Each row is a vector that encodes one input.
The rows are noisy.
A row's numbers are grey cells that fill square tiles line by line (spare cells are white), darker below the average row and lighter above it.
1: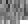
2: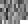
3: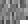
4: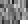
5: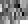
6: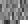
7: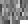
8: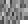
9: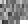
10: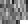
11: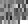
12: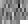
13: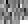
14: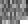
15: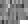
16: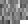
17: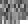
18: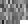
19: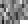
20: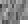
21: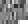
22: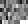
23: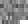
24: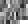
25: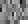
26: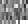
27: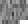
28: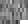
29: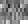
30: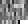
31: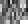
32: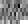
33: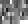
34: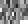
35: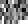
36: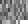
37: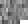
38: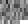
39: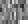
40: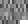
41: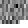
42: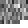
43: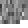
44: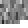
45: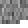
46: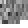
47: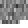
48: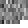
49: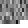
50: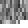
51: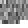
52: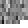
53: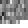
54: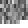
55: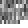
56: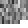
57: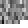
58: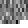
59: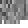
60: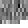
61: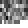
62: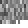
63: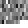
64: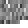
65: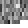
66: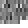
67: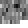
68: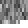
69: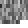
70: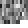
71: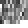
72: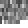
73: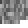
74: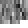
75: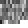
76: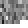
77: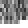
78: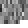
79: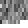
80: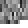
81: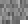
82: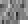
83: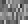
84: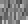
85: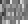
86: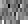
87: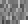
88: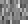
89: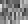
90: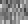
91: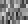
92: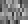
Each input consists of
a point on a 10-point line, together with either a fixed value, or a node of a 10-node tree.
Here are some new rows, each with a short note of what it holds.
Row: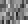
a point on a 10-point line
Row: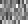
a point on a 10-point line and a node of a 10-node tree
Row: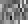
a point on a 10-point line and a node of a 10-node tree
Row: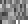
a point on a 10-point line and a node of a 10-node tree
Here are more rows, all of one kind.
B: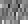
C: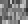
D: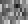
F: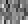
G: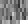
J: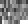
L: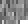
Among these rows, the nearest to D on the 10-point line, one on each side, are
B and F.
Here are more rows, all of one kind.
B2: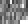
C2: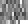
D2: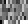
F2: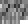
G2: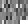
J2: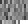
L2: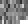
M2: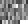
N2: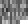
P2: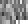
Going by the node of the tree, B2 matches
F2 and L2.
